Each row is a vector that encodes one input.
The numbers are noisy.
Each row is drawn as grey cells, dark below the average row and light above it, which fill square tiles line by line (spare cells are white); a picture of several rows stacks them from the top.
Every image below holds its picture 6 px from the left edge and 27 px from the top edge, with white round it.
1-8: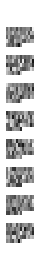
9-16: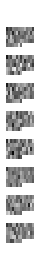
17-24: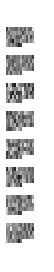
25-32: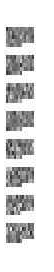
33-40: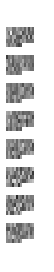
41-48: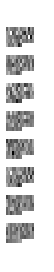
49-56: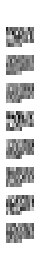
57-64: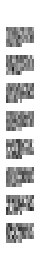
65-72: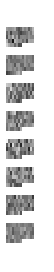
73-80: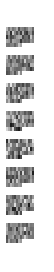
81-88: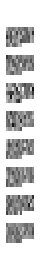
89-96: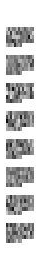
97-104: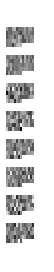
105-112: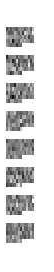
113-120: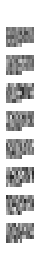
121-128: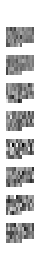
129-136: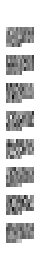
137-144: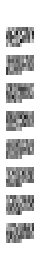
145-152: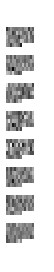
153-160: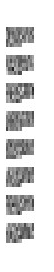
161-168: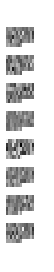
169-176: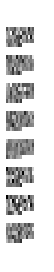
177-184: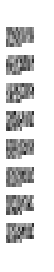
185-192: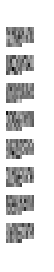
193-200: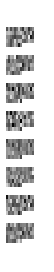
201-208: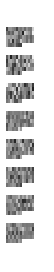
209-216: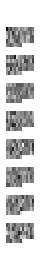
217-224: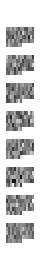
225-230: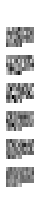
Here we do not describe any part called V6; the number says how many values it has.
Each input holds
a point on a 9-point line, together with either a point on an 8-point circle and a true/false value, or a list of up to two values of V6.
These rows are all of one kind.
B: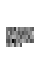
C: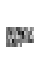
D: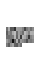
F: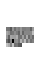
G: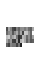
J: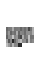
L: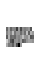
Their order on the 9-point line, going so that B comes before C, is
G, J, L, F, D, B, C.
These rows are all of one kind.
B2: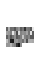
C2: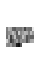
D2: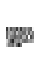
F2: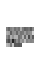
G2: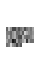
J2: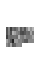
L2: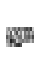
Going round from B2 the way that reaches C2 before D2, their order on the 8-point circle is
B2, F2, C2, L2, D2, G2, J2.
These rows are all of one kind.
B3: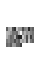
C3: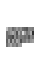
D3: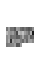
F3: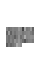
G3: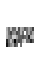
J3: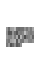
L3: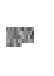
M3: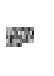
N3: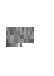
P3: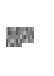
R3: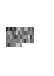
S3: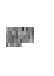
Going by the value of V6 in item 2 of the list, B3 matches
G3 and J3.
